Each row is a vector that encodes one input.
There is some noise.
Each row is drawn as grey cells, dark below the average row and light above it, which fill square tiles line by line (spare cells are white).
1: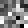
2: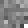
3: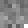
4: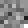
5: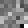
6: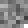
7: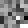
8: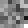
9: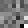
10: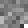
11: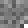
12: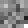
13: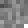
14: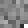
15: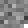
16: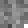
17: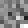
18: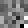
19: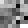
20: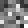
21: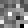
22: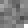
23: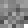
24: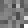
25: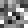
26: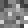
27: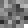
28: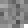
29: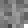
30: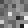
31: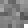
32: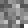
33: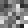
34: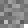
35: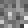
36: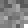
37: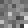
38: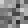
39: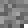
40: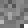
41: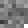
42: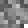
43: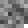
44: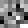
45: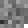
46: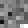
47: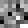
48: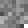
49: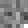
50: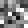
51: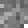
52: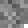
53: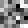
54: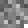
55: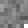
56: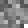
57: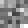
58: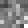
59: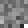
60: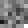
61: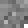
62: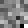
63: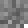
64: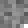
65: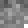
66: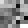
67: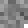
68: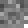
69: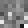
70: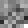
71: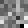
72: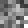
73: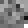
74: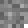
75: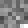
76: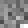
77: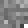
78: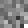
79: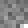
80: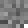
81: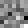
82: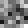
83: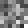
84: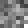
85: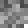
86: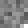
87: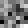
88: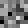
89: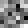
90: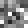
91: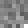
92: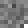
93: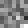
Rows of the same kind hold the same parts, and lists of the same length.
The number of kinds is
3.
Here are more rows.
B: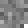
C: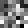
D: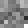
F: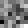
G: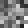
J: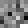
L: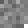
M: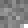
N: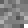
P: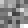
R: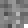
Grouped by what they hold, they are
B, D, F, L, N
C, G, J, M, R
P

